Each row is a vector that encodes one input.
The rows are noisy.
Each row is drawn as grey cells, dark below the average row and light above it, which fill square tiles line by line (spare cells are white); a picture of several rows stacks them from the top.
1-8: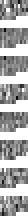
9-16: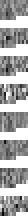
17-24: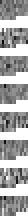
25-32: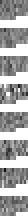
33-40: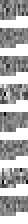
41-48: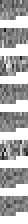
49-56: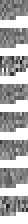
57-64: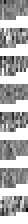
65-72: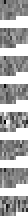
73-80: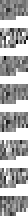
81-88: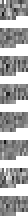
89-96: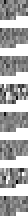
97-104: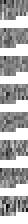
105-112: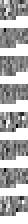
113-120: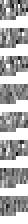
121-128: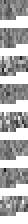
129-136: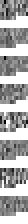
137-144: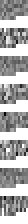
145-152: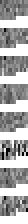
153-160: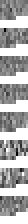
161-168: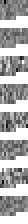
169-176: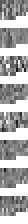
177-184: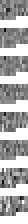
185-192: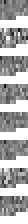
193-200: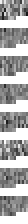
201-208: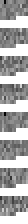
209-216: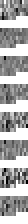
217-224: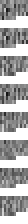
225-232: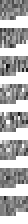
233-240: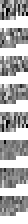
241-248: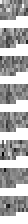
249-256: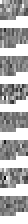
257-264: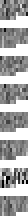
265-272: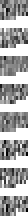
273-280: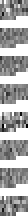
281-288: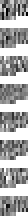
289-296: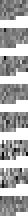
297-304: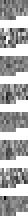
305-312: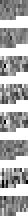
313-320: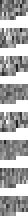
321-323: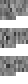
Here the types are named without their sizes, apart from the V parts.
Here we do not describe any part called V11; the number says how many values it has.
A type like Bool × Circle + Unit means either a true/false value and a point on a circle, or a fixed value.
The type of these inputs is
Bool × Line × (Line + V11) + Label.
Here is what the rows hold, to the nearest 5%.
About 25% of them hold a label. The rest hold a point on a line and a true/false value, together with either a point on a line, or a value of V11.
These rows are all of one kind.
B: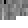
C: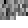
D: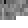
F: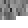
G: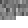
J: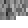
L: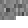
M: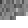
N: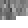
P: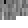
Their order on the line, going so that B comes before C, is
L, F, N, J, M, D, G, B, C, P.
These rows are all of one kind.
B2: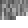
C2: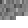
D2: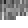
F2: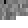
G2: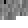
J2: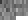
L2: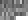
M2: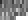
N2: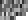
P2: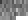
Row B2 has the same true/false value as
D2, F2 and G2.
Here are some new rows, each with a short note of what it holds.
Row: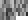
a point on each of two lines and a true/false value
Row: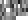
a label
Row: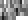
a label
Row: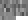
a point on each of two lines and a true/false value
